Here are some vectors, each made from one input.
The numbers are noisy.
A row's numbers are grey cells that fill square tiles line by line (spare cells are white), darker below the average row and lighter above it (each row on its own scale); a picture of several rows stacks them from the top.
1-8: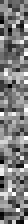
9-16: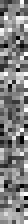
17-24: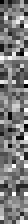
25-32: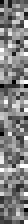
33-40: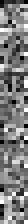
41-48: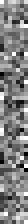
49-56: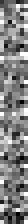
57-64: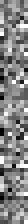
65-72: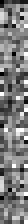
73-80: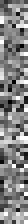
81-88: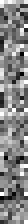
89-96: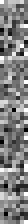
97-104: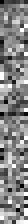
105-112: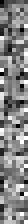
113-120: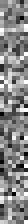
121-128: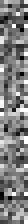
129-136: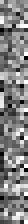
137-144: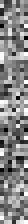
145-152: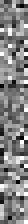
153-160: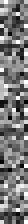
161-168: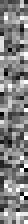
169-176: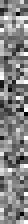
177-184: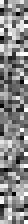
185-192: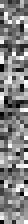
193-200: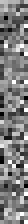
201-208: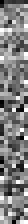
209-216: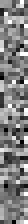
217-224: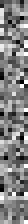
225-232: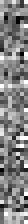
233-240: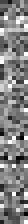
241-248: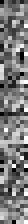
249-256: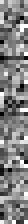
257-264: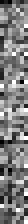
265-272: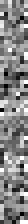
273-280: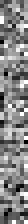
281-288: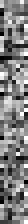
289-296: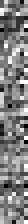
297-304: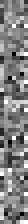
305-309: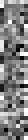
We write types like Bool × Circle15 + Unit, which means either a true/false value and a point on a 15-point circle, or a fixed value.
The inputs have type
Label9 × (Label9 × Label9 + Label11).
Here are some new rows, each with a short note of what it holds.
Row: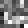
three labels (each one of 9)
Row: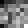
one of 9 labels and one of 11 labels
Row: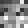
one of 9 labels and one of 11 labels
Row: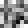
one of 9 labels and one of 11 labels
